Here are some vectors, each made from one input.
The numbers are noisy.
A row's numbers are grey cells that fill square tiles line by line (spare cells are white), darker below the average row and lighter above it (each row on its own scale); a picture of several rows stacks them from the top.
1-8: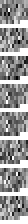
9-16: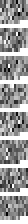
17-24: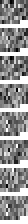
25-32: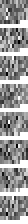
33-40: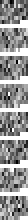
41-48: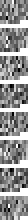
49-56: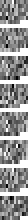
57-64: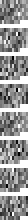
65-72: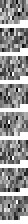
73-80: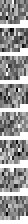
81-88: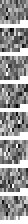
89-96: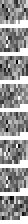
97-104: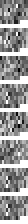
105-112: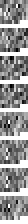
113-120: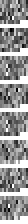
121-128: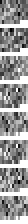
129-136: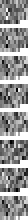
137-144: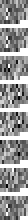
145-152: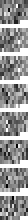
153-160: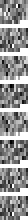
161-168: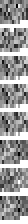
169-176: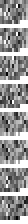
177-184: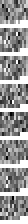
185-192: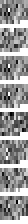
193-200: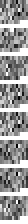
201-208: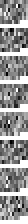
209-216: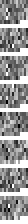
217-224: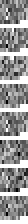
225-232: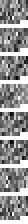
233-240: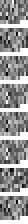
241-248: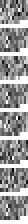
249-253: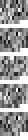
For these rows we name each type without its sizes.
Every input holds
four true/false values.
